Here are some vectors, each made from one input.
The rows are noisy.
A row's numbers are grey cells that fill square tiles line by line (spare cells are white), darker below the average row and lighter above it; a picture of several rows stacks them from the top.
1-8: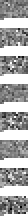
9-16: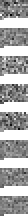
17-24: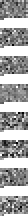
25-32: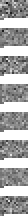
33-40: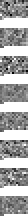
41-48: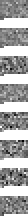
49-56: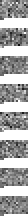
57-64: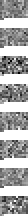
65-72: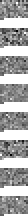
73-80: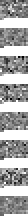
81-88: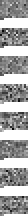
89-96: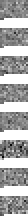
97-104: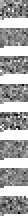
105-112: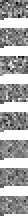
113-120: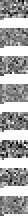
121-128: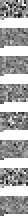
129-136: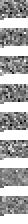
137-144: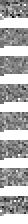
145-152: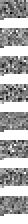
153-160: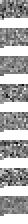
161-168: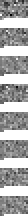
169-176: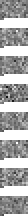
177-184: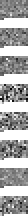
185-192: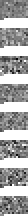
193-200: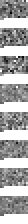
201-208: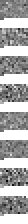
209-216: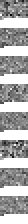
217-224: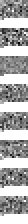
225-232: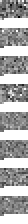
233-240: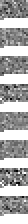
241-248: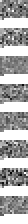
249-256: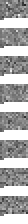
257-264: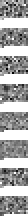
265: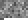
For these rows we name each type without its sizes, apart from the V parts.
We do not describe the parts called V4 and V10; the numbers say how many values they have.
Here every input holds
either a point on a line, or three true/false values and a value of V10, or a value of V4.
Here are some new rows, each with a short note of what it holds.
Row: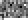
a point on a line
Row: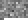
three true/false values and a value of V10
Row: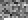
a value of V4
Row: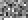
a point on a line
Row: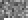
three true/false values and a value of V10
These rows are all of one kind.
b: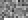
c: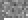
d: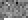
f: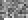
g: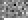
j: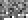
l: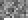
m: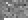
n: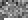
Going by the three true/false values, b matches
c, g and j.
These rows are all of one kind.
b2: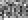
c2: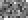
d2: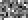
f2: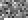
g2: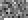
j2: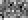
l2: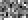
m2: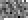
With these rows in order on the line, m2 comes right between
c2 and g2.
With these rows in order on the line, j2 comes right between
b2 and c2.
